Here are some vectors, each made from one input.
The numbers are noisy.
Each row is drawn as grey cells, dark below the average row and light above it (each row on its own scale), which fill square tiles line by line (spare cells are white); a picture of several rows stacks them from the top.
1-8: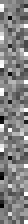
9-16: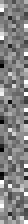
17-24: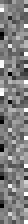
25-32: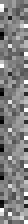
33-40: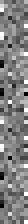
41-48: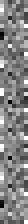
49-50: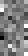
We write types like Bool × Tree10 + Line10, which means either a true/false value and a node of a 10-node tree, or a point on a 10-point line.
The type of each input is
Bool × (Tree7 + Unit).
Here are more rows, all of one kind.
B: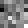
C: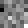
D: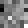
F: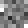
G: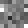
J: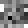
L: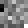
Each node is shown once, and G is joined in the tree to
J and L.
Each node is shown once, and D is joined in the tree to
F and J.
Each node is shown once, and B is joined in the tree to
C.
